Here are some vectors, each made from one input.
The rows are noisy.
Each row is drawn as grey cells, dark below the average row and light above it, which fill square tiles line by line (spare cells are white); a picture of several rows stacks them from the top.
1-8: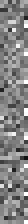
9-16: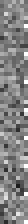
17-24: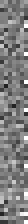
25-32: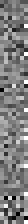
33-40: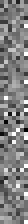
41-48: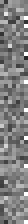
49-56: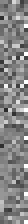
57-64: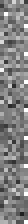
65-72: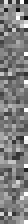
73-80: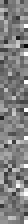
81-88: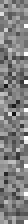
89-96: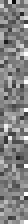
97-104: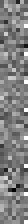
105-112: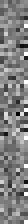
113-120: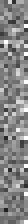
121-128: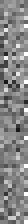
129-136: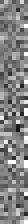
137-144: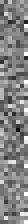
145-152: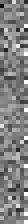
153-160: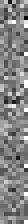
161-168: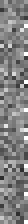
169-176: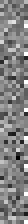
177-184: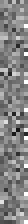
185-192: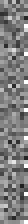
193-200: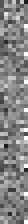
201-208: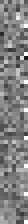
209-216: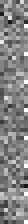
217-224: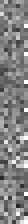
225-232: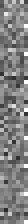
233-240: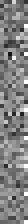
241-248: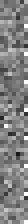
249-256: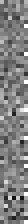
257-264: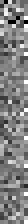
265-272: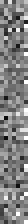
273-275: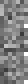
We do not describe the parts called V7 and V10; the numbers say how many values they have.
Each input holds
either a point on an 8-point circle, or a fixed value, or four true/false values, or a value of V7 and a value of V10.
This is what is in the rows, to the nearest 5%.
About 20% of them hold a point on an 8-point circle. About 5% of them hold a fixed value. About 55% of them hold four true/false values. The rest hold a value of V7 and a value of V10.
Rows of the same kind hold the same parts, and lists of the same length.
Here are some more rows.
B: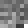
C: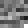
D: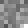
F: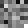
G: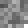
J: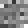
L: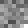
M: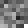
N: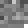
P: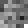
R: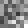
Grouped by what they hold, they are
B, M, P
C, D, G, J, L, N
F
R

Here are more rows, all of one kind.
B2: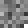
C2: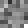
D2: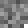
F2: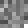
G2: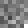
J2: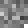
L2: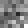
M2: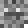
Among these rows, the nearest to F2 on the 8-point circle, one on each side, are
C2 and L2.
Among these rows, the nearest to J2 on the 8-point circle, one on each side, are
D2 and M2.
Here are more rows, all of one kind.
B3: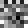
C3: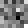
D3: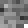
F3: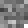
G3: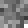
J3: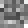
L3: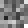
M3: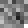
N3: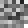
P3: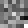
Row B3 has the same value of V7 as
C3, G3, J3 and M3.
